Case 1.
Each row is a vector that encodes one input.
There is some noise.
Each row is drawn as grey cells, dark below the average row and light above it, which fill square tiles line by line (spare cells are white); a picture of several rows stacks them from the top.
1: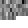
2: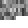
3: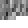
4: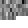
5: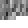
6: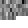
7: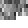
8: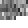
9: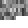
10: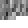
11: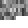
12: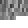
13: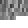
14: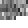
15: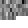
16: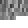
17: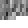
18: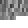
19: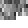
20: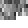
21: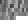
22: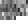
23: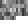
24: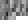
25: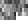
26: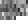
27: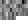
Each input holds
one of 6 labels.
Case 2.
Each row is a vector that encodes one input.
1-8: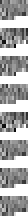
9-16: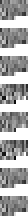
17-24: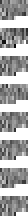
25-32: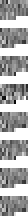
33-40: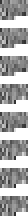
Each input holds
a point on a 4-point line.
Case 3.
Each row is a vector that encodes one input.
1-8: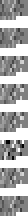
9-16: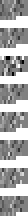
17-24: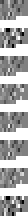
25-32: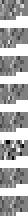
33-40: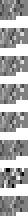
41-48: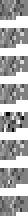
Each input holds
a point on a 4-point line.
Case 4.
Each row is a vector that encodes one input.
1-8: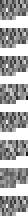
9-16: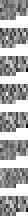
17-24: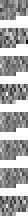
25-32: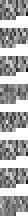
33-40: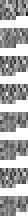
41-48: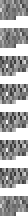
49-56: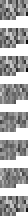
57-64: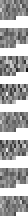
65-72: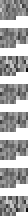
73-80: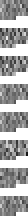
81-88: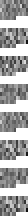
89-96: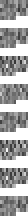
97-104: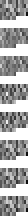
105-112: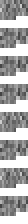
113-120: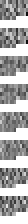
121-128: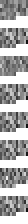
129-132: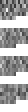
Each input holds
a point on a 4-point line.
